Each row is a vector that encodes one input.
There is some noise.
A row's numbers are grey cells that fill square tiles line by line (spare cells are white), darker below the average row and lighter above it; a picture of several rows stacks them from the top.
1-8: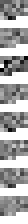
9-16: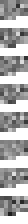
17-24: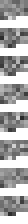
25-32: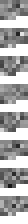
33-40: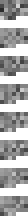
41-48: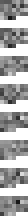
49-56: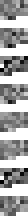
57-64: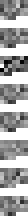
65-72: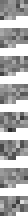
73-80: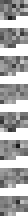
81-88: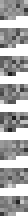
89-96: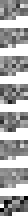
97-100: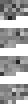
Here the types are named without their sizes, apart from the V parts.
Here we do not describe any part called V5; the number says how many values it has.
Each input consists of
a list of items, each a true/false value and a value of V5.
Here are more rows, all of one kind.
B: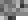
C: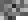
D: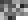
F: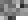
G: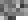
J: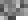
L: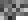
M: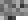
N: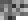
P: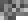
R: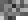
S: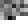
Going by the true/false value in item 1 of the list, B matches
F, G, J and M.
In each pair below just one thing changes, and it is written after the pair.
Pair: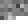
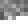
the true/false value in item 1 of the list
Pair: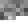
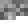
the value of V5 in item 2 of the list
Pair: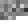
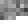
the true/false value in item 2 of the list
